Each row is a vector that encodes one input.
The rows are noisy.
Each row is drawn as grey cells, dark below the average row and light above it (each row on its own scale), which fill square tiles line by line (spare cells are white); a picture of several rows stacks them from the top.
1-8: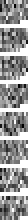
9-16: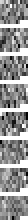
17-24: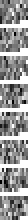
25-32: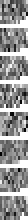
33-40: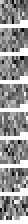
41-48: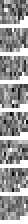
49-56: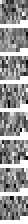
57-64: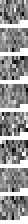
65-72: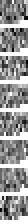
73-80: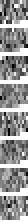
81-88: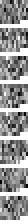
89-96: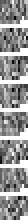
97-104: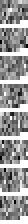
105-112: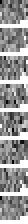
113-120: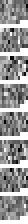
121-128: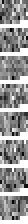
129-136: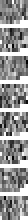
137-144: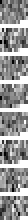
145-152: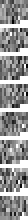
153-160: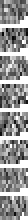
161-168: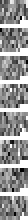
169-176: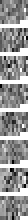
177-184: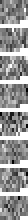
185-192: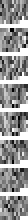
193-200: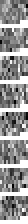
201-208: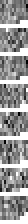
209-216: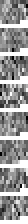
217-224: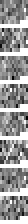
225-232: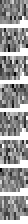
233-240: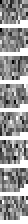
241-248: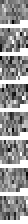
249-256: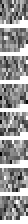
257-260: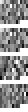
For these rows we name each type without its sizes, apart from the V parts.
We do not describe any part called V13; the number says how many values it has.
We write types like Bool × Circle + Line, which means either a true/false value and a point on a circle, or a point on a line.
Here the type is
Bool × V13 + Line × Line.
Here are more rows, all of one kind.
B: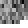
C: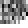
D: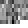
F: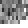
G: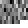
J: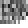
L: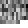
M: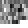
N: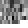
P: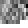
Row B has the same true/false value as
M and P.
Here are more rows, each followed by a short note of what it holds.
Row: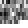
a point on each of two lines
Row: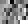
a true/false value and a value of V13
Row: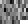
a true/false value and a value of V13
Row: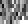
a point on each of two lines
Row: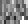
a point on each of two lines
